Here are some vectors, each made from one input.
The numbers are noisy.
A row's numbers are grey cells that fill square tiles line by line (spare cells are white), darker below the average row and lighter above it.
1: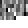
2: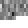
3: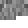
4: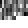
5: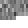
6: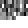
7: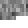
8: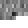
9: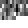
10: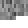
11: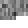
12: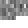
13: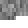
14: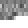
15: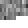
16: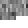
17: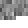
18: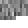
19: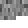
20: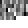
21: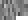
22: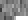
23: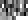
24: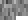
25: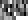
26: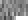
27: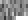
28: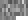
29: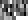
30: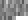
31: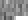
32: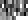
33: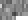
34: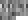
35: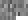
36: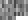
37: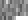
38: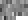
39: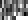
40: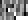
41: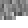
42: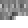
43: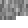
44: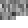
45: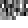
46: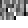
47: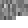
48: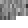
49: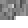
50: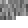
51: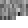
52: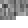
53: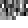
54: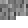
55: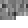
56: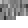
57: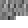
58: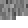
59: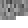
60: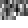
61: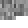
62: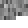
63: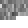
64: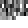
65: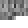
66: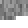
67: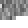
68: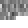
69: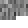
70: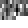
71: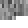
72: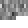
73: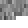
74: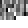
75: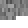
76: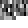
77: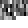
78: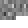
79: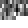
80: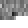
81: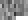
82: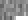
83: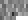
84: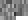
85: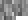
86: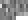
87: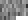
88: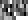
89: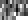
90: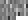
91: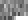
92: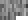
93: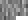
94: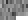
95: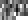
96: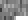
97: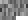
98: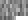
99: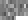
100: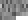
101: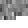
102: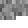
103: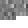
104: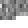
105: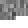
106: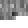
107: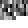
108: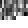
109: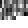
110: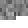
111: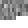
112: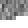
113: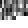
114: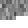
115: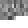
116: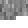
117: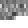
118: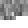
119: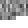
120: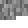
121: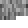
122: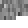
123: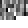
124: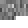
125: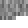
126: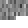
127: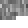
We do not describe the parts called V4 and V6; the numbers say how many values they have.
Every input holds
either one of 5 labels, or three true/false values, a value of V4 and a value of V6.
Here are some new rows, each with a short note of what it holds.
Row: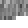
three true/false values, a value of V4 and a value of V6
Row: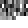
one of 5 labels
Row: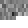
three true/false values, a value of V4 and a value of V6
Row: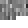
three true/false values, a value of V4 and a value of V6
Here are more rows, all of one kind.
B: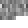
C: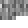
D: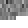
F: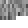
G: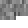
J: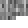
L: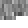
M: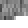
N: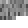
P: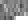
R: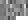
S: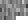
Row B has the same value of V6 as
F, J, R and S.
